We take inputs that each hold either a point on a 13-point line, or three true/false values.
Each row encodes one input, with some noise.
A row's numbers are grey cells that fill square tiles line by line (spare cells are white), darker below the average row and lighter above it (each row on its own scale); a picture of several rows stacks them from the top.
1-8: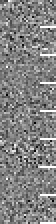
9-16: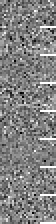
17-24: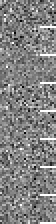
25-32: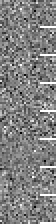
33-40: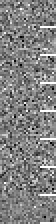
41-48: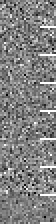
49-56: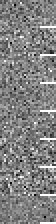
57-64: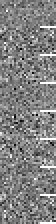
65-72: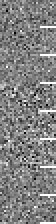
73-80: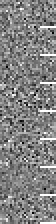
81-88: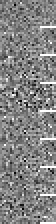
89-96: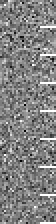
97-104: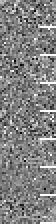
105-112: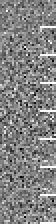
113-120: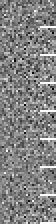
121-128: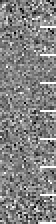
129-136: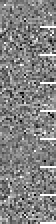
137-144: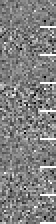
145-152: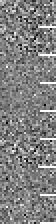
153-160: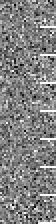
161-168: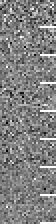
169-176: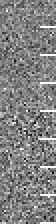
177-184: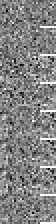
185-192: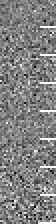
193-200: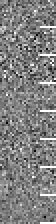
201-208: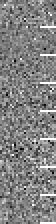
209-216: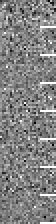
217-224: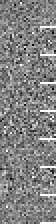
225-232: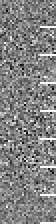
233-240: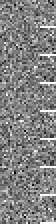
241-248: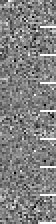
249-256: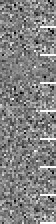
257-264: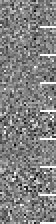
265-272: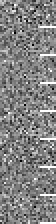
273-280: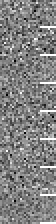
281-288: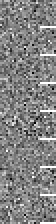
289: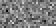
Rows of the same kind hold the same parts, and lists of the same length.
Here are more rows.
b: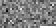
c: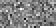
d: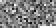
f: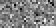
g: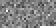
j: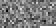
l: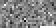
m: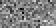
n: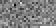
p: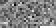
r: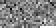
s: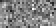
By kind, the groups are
b, c, d, g, j
f, l, m, n, p, r, s

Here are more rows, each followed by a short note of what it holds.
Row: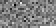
a point on a 13-point line
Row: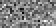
a point on a 13-point line
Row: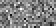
three true/false values
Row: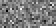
three true/false values
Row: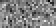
a point on a 13-point line
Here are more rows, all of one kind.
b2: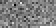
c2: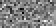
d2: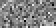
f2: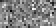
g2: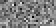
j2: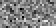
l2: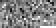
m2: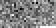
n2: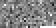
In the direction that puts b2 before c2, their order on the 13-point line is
d2, n2, g2, b2, m2, c2, j2, l2, f2.
